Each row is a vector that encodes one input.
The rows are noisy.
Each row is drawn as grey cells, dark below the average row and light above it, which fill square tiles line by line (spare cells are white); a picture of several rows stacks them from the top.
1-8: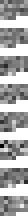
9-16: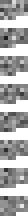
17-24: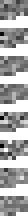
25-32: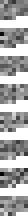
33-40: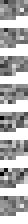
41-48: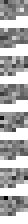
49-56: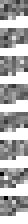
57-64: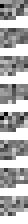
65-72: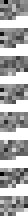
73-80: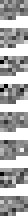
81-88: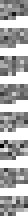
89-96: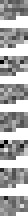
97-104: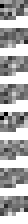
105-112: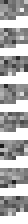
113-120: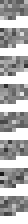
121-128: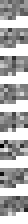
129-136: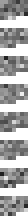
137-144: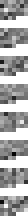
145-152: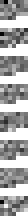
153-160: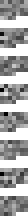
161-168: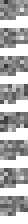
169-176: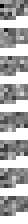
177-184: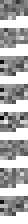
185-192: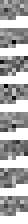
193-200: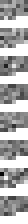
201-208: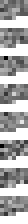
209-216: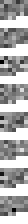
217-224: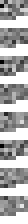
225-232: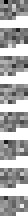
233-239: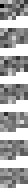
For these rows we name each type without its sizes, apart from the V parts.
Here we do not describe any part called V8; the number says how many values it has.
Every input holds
a value of V8, together with either a point on a circle and a true/false value, or a fixed value.
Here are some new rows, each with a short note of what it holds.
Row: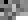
a point on a circle, a true/false value and a value of V8
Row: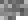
a point on a circle, a true/false value and a value of V8
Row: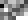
a value of V8
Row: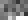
a point on a circle, a true/false value and a value of V8
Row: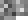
a point on a circle, a true/false value and a value of V8
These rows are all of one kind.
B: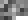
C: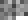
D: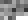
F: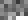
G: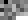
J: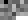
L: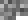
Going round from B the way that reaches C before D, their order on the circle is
B, G, J, C, D, F, L.
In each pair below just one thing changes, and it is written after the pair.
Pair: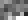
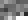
the true/false value
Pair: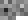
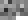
the true/false value
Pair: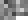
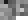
the place on the circle
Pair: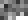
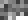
the place on the circle
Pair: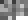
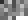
the true/false value
